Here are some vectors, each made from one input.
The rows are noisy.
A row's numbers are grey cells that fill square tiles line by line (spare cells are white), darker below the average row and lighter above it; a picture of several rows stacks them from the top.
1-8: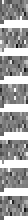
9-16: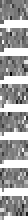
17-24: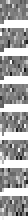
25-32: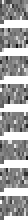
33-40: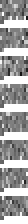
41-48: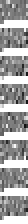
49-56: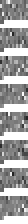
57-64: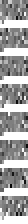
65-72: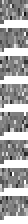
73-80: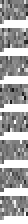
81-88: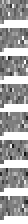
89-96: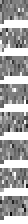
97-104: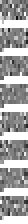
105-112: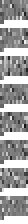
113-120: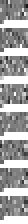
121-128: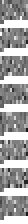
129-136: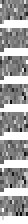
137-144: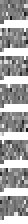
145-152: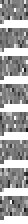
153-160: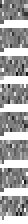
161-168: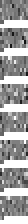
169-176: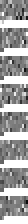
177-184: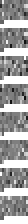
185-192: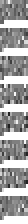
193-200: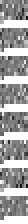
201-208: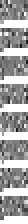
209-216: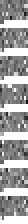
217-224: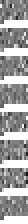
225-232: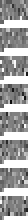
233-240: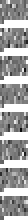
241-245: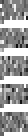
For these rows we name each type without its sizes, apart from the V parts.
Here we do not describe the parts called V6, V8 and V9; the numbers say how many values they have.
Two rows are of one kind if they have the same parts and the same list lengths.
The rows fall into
3 kinds.
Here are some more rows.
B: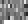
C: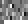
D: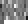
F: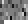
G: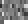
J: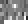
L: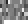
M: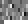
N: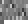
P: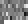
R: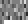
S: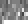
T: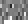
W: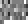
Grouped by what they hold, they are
B, R, W
C, F, G, M, N, P
D, J, L, S, T

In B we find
two labels.
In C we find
a value of V8.
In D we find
a point on a line, a value of V6 and a value of V9.
